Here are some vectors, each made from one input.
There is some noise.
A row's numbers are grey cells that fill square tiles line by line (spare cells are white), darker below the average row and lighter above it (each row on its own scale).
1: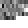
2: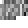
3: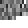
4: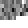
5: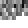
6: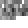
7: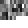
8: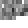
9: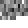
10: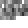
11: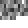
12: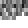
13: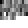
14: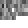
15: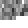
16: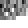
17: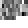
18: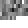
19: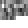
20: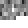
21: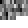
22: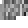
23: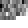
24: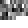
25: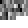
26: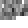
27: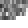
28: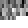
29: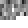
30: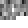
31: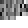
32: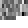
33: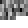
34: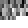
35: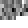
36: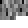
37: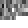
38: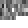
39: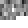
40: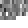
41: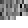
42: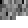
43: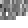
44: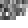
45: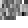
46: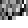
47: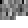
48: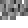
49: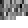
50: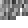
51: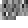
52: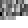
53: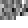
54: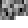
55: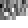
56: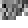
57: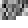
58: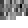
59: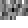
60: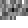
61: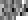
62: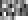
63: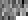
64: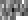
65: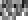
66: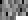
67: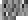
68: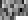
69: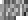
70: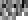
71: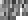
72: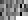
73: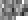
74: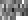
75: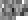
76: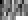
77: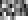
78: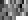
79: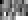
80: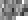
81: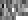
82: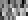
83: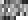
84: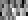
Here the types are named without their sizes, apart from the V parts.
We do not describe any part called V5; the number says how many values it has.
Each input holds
a point on a line, together with either a point on a line, or a value of V5.
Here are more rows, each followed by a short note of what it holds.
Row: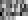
a point on each of two lines
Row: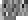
a point on a line and a value of V5
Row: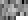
a point on a line and a value of V5
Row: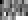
a point on each of two lines
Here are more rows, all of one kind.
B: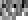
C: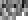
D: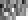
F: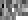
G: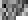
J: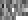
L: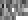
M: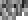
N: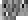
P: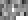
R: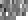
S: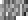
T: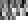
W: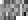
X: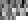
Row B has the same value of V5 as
C, G, M and N.
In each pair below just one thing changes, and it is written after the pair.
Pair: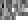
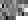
the place on the line
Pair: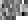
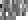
the value of V5
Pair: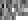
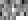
the value of V5
